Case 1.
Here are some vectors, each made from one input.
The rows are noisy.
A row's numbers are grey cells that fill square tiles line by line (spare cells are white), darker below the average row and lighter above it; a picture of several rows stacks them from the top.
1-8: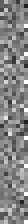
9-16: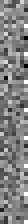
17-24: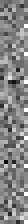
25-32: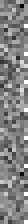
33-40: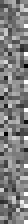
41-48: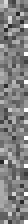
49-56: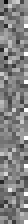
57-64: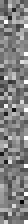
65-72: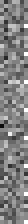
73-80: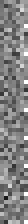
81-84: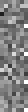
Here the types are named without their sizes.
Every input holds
a point on a circle.
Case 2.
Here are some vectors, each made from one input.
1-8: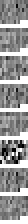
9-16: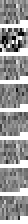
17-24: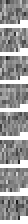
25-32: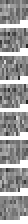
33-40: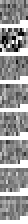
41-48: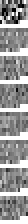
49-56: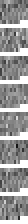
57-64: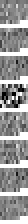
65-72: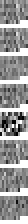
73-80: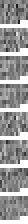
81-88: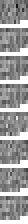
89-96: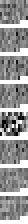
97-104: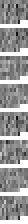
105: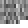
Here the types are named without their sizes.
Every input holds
either a fixed value, or a point on each of two lines.
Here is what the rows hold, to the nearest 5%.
About 5% of them hold a fixed value. The rest hold a point on each of two lines.
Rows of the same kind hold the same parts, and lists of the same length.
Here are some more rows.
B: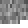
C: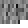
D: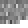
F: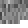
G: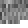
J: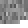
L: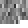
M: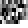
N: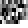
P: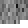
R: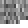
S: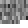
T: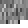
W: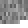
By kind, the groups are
B, C, D, F, G, J, L, P, R, S, T, W
M, N

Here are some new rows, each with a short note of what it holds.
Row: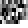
a fixed value
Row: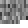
a point on each of two lines
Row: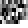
a fixed value
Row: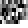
a fixed value
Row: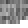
a point on each of two lines
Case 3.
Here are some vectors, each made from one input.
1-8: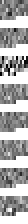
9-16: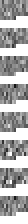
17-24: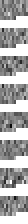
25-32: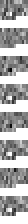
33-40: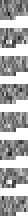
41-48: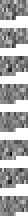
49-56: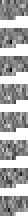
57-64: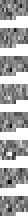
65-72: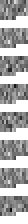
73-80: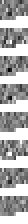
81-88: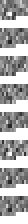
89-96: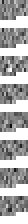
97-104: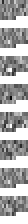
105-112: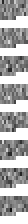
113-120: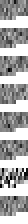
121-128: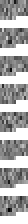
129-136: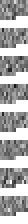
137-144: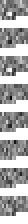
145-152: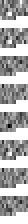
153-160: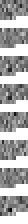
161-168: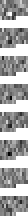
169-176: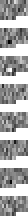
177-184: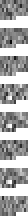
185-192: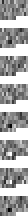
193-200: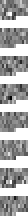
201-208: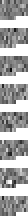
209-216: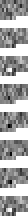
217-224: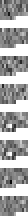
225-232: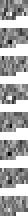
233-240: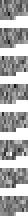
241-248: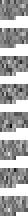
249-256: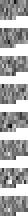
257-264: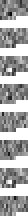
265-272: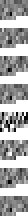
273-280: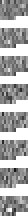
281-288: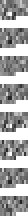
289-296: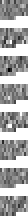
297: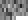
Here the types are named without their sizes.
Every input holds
either a fixed value, or four true/false values.
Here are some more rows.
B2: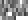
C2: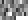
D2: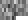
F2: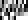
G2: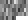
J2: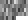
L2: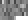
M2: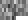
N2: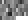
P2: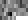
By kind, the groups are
B2, C2, D2, G2, J2, L2, M2, N2, P2
F2

